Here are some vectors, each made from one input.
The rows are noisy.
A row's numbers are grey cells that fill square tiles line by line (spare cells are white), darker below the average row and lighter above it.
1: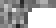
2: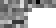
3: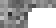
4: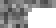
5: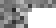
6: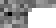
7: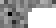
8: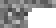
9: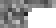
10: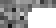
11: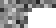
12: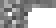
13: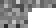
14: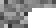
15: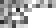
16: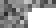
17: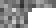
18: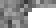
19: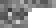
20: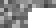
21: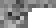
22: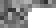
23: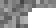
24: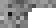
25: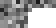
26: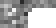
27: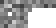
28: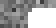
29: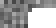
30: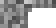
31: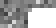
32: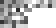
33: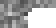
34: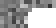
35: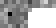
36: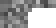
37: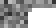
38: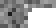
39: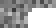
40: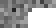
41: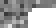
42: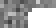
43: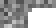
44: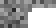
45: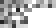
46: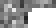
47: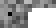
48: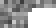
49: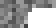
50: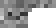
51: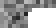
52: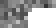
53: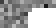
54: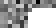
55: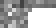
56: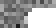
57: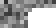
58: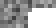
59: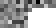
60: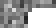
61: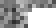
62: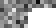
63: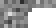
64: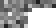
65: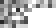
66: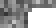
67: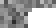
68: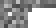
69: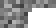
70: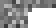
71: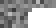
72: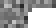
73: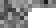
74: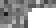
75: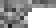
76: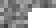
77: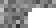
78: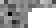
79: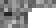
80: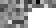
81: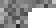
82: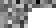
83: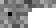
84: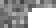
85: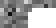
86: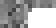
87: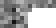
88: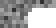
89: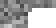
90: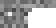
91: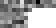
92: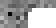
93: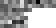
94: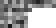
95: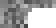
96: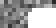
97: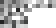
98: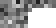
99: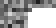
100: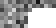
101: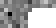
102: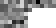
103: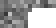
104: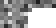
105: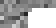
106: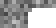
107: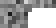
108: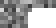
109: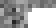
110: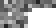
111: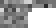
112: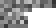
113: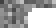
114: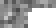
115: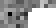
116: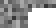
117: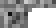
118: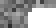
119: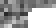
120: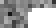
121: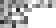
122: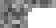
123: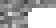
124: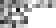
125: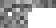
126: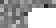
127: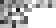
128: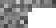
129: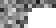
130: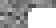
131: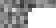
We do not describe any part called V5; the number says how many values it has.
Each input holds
a list of up to three items, each a true/false value and a value of V5.
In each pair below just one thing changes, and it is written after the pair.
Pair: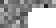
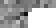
the true/false value in item 1 of the list
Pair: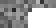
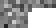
the value of V5 in item 1 of the list
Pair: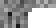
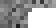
the true/false value in item 1 of the list
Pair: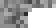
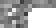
the value of V5 in item 1 of the list
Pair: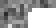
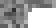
the value of V5 in item 1 of the list
